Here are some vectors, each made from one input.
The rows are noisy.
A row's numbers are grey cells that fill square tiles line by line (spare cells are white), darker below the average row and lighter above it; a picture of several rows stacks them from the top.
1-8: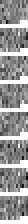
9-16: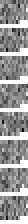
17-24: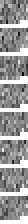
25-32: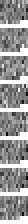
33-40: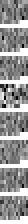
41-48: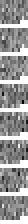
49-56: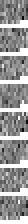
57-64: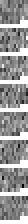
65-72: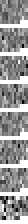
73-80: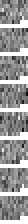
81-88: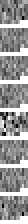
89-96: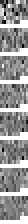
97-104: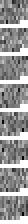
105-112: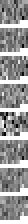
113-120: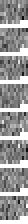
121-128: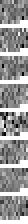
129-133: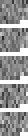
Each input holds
a list of up to two points on a 6-point line.
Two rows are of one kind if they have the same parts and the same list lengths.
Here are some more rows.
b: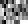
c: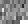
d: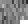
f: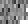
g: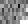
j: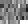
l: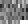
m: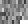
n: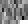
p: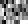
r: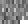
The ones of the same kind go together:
b, p
c, d, f, g, m, r
j, l, n

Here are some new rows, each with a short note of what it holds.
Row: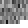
a list of two items
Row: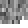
a list of two items
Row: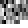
the empty list
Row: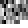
the empty list
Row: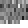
a list of one item
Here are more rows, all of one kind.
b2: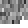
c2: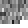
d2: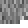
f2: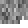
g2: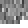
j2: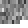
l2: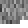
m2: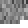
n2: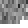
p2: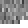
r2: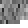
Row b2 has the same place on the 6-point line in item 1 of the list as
c2 and j2.
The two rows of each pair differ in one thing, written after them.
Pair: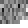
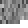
the place on the 6-point line in item 2 of the list
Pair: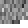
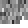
the place on the 6-point line in item 2 of the list
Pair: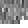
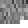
the place on the 6-point line in item 1 of the list
